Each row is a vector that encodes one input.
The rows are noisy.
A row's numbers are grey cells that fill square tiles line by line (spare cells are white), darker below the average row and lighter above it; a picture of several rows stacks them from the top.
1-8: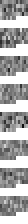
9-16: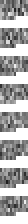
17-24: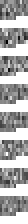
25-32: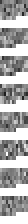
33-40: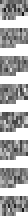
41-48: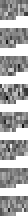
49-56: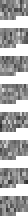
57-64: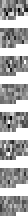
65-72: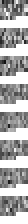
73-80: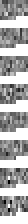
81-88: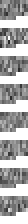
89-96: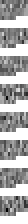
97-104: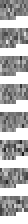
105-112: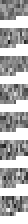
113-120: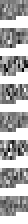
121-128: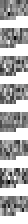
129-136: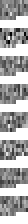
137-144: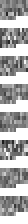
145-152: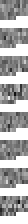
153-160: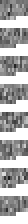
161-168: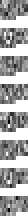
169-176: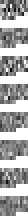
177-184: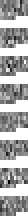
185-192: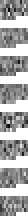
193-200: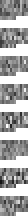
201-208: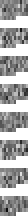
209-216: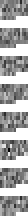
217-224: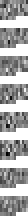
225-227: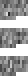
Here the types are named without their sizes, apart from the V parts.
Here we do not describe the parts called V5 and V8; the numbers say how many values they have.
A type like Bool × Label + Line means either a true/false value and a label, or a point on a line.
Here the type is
(Bool × Label × V8 + V5) × Line.
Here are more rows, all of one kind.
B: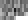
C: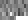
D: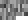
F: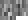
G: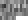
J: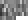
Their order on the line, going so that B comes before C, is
G, D, B, C, F, J.
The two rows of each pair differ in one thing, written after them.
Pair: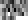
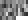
the place on the line
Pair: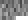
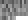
the label
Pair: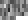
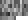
the true/false value
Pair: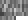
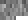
the place on the line
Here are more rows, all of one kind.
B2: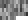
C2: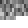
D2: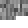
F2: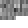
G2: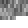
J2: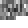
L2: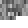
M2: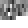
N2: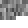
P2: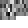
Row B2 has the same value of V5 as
C2 and G2.
